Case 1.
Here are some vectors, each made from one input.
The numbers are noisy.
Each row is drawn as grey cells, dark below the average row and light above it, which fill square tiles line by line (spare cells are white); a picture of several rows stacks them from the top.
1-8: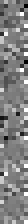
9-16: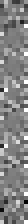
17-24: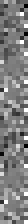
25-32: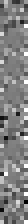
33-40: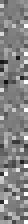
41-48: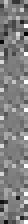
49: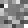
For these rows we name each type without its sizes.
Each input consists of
a label.
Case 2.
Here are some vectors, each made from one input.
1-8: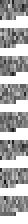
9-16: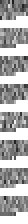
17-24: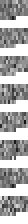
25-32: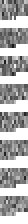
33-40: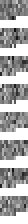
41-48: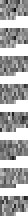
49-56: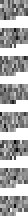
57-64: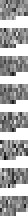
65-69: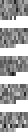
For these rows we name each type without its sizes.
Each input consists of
a label.
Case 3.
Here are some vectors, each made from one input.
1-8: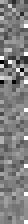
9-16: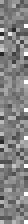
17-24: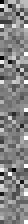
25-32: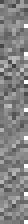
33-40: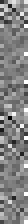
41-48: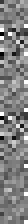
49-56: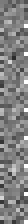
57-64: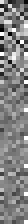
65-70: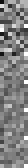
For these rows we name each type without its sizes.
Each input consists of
a point on a circle.
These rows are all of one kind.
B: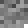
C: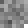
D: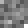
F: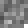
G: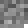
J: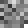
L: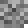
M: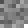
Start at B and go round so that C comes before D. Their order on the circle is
B, M, C, L, J, D, F, G.
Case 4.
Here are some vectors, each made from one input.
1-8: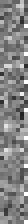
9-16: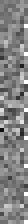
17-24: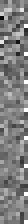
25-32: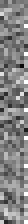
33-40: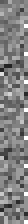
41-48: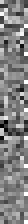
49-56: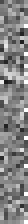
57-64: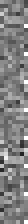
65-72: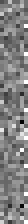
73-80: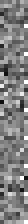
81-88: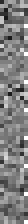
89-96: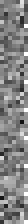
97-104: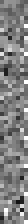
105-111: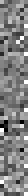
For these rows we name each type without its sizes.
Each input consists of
a point on a circle.
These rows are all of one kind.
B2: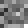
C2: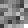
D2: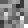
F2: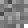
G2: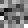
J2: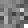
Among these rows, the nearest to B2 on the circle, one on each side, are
C2 and F2.
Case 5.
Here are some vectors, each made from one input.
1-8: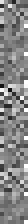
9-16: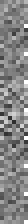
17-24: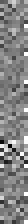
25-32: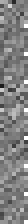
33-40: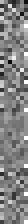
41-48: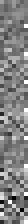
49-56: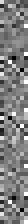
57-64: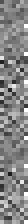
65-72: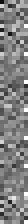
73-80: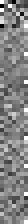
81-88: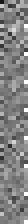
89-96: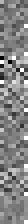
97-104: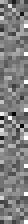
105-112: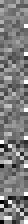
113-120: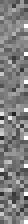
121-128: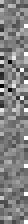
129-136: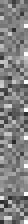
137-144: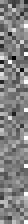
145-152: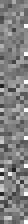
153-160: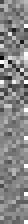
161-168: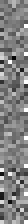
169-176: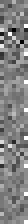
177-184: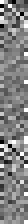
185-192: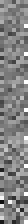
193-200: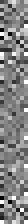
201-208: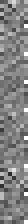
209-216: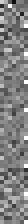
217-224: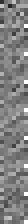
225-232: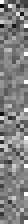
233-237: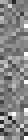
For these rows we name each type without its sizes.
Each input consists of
a point on a circle.
